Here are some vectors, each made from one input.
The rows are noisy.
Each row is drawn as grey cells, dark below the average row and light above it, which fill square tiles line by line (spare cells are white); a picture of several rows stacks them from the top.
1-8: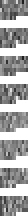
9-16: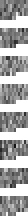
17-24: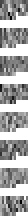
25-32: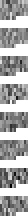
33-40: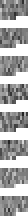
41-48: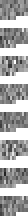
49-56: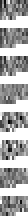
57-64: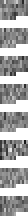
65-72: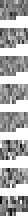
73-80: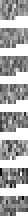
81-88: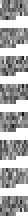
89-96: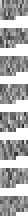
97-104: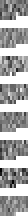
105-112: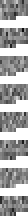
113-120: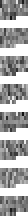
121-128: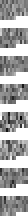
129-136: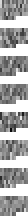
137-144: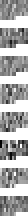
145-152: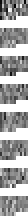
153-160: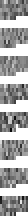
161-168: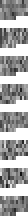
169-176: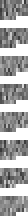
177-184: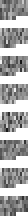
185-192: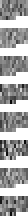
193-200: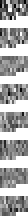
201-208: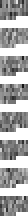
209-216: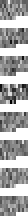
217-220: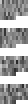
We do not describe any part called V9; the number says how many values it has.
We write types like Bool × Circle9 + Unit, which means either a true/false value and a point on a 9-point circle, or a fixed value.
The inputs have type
Bool × (Circle11 + Unit) × Line4 + V9.
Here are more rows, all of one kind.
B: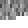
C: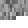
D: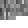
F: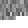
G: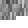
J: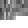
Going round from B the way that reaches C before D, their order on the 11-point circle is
B, C, G, F, D, J.
